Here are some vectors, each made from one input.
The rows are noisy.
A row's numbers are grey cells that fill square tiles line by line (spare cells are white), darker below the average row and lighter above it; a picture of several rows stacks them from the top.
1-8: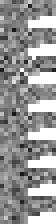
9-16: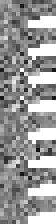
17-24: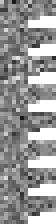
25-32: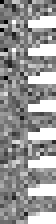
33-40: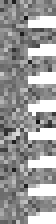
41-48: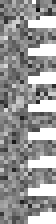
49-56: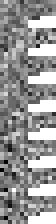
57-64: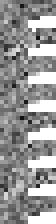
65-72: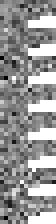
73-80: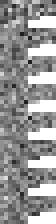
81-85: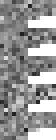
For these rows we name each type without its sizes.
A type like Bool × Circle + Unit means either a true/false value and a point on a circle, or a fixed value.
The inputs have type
Bool × Bool × Bool + Line.
